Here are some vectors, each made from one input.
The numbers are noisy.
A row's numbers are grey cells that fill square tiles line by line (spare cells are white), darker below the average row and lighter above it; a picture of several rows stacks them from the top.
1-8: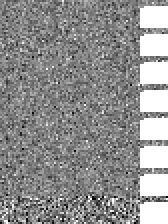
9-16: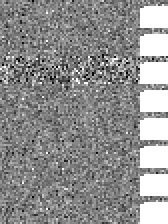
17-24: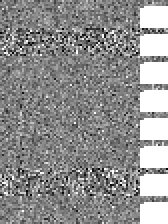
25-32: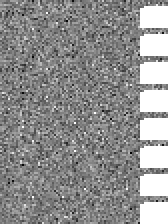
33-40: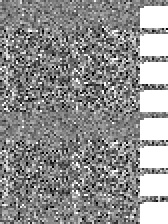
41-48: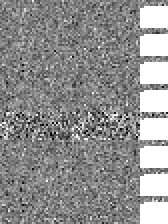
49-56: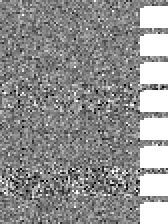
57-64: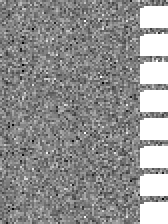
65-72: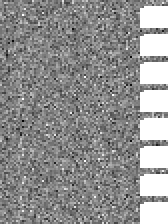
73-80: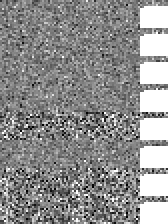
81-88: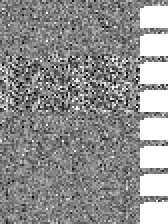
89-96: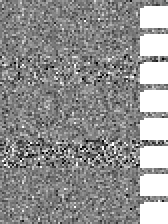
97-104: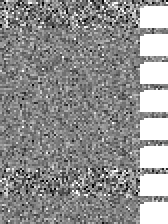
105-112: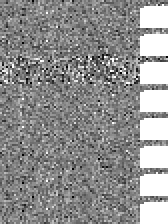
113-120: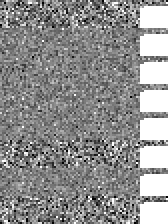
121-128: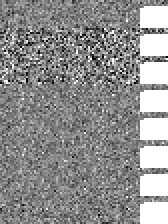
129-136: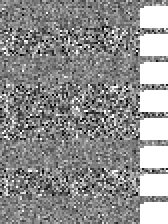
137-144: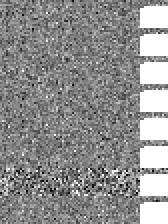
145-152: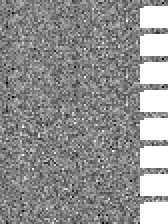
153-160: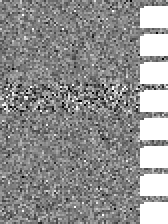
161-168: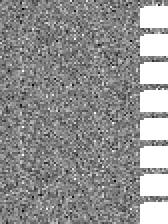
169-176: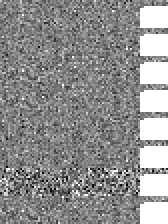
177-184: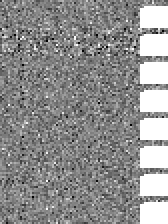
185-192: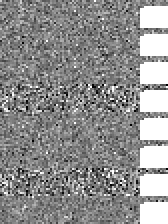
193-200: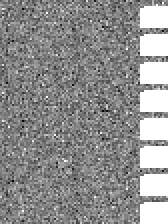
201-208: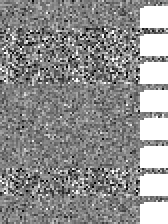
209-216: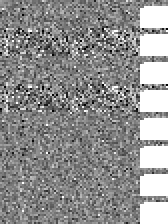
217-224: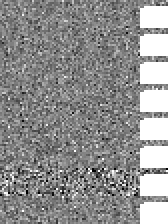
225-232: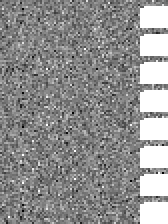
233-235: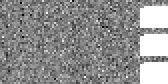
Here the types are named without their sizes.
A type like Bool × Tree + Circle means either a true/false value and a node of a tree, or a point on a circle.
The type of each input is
List(Line) + Tree.
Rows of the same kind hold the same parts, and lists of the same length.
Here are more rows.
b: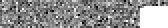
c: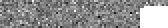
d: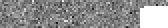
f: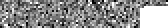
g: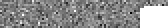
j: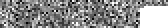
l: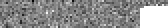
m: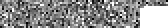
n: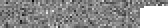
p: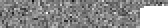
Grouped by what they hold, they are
b
c, d, g
f, j, m
l, n, p

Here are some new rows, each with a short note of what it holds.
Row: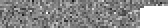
a list of one item
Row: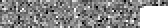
the empty list
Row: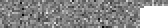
a list of two items
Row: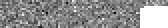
a list of two items
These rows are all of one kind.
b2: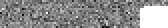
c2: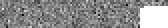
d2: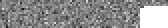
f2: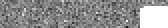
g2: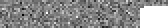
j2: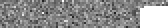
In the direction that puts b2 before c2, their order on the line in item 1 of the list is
b2, g2, d2, c2, f2, j2.
